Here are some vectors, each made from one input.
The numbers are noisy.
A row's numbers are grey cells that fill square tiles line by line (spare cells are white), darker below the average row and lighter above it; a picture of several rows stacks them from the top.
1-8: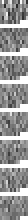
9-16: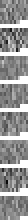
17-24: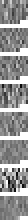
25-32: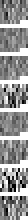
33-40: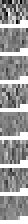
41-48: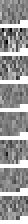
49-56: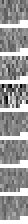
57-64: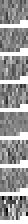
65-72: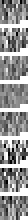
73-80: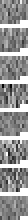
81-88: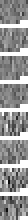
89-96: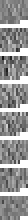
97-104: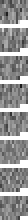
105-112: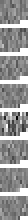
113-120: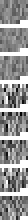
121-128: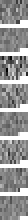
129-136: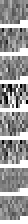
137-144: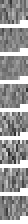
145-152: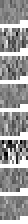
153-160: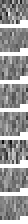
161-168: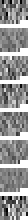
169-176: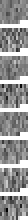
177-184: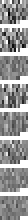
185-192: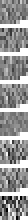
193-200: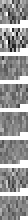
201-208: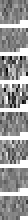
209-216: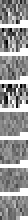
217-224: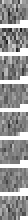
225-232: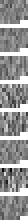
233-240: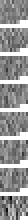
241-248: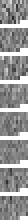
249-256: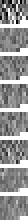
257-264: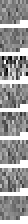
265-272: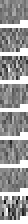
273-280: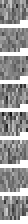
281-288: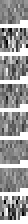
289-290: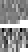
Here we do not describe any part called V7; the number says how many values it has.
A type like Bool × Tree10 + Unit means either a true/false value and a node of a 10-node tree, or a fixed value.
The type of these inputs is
(Bool × Bool × Bool + V7) × (Circle16 + Unit).
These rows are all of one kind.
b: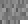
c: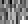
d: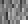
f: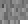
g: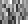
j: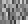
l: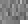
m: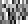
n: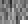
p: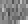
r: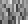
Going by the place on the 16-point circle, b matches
d, g and r.
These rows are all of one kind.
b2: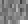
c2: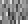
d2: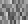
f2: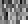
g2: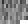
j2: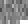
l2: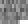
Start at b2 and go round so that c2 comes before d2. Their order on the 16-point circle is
b2, j2, l2, g2, f2, c2, d2.
